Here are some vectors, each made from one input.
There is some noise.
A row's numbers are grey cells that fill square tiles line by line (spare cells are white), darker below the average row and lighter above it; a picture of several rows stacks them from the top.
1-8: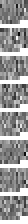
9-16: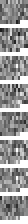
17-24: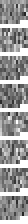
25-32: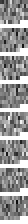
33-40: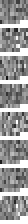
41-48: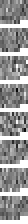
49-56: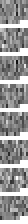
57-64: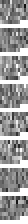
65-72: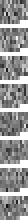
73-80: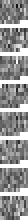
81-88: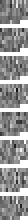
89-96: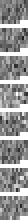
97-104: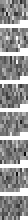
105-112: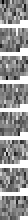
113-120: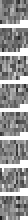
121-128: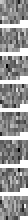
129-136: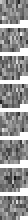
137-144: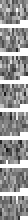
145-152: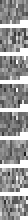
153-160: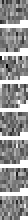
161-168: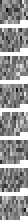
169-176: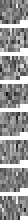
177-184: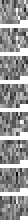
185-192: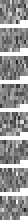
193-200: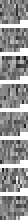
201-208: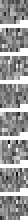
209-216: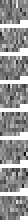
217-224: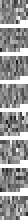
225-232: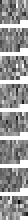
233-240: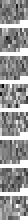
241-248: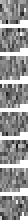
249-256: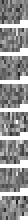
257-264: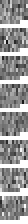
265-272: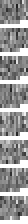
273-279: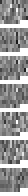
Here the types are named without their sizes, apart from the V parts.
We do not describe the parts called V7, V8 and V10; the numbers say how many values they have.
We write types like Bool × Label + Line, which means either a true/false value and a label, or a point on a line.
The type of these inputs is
Bool × V7 × V8 × V10 + List(Line).
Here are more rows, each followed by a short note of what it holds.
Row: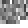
a true/false value, a value of V7, a value of V8 and a value of V10
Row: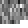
a list of one item
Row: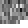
a list of one item
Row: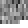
a list of one item
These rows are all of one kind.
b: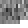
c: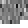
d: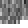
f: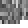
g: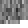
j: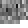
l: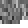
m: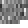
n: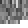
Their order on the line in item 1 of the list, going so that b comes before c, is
l, f, n, d, g, b, j, c, m.
